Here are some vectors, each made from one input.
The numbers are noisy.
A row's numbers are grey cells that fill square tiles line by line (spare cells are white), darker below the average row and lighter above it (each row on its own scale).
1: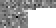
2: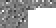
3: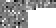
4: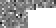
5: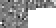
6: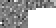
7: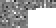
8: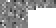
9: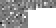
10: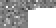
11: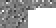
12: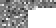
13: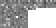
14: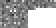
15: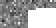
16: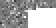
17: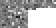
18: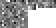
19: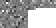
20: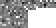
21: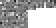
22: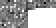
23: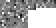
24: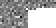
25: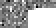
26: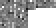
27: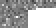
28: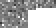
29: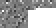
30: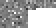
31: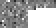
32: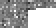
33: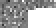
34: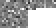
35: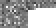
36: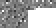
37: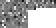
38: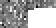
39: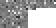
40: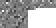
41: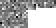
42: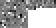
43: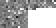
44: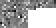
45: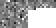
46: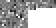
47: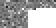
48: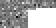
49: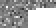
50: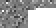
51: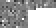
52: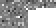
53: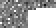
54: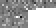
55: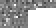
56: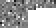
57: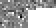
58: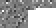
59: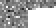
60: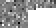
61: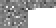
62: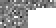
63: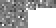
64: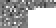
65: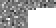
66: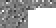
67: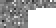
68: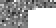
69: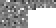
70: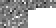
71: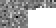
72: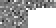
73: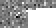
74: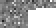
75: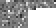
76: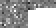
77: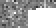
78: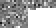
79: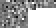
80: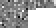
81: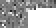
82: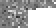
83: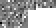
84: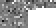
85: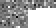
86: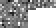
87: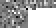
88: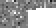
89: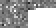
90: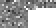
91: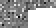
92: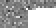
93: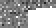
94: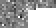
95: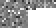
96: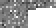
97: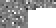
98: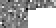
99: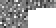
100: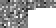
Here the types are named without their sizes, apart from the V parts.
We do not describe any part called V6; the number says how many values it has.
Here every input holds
either a fixed value, or a label, a point on each of two lines, a true/false value and a value of V6.
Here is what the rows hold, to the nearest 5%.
About 10% of them hold a fixed value. The rest hold a label, a point on each of two lines, a true/false value and a value of V6.
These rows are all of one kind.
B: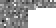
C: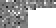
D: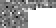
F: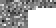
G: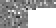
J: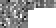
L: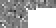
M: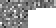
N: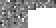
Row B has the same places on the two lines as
C and J.
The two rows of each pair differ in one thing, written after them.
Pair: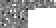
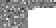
the label
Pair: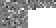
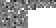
the place on one of the two lines
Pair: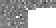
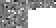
the true/false value
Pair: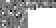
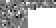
the place on one of the two lines
